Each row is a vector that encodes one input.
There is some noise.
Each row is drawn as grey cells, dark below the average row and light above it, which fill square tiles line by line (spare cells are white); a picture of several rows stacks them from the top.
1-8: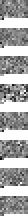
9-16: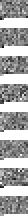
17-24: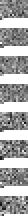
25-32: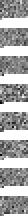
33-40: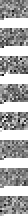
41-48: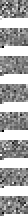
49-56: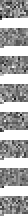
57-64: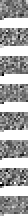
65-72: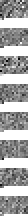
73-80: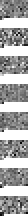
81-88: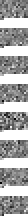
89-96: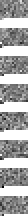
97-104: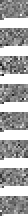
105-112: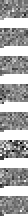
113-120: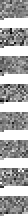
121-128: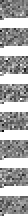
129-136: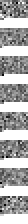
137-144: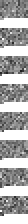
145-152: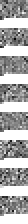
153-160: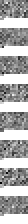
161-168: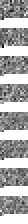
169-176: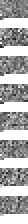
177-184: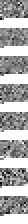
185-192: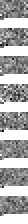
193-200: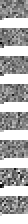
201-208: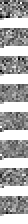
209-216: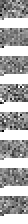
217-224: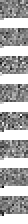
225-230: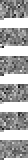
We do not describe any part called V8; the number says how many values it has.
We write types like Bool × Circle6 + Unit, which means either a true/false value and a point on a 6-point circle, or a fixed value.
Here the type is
Bool × (Line4 × Line6 + Line5) + (Line9 + V8) × Tree9.
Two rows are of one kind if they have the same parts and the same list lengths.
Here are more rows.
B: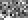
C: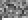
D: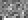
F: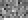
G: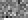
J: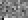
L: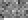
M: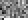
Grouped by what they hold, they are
B, C
D
F, J, L
G, M

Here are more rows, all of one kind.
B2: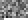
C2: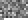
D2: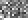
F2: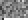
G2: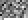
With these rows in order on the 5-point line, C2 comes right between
B2 and F2.
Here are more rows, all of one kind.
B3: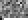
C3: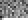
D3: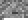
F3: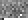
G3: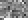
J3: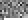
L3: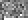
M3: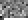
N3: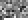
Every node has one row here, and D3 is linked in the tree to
L3.
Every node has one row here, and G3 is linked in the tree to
N3.
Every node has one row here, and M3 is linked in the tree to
J3.
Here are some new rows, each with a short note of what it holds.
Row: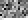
a point on a 4-point line, a point on a 6-point line and a true/false value
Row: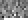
a point on a 4-point line, a point on a 6-point line and a true/false value
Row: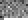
a node of a 9-node tree and a value of V8
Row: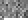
a point on a 4-point line, a point on a 6-point line and a true/false value
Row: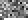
a point on a 9-point line and a node of a 9-node tree
